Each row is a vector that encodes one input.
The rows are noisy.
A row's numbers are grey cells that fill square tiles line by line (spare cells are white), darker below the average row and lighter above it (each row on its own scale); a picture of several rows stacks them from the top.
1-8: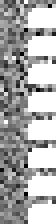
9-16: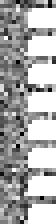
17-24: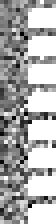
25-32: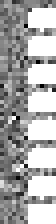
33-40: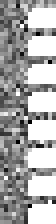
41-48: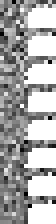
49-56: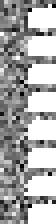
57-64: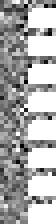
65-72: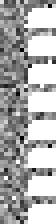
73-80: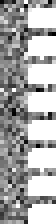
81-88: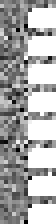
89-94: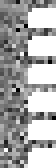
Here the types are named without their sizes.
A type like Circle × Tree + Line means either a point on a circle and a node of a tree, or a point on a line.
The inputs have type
(Bool × Bool × Bool × Bool + Unit) × Circle.
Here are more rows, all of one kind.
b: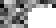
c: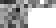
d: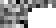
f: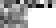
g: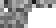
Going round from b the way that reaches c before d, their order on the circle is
b, c, g, f, d.
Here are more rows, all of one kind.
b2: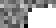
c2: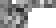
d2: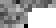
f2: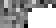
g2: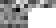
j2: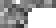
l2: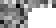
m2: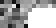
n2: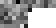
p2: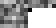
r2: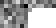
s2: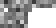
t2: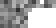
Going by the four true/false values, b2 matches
g2 and s2.
